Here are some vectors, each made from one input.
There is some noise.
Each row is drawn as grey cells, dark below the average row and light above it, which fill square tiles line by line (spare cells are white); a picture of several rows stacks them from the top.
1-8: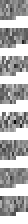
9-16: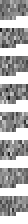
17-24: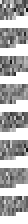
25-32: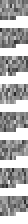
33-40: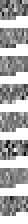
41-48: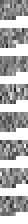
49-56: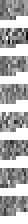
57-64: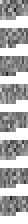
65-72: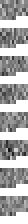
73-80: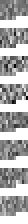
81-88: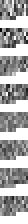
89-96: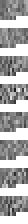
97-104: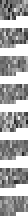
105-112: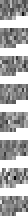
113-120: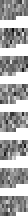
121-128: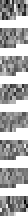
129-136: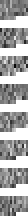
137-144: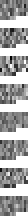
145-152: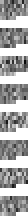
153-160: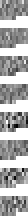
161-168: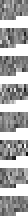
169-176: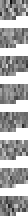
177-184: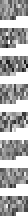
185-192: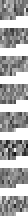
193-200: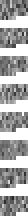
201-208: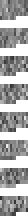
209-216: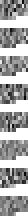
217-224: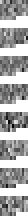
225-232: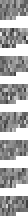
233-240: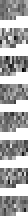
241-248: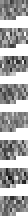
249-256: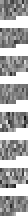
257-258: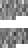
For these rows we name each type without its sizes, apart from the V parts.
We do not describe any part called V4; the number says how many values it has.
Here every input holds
either a label, or a true/false value and a value of V4.
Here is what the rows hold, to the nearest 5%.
About 75% of them hold a label. The rest hold a true/false value and a value of V4.
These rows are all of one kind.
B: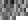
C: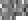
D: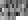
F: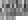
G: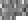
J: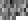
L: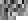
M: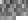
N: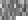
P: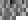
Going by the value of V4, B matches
L and M.
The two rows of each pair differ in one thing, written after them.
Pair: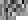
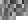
the value of V4
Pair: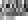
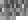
the true/false value
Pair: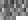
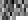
the value of V4
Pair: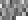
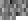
the true/false value
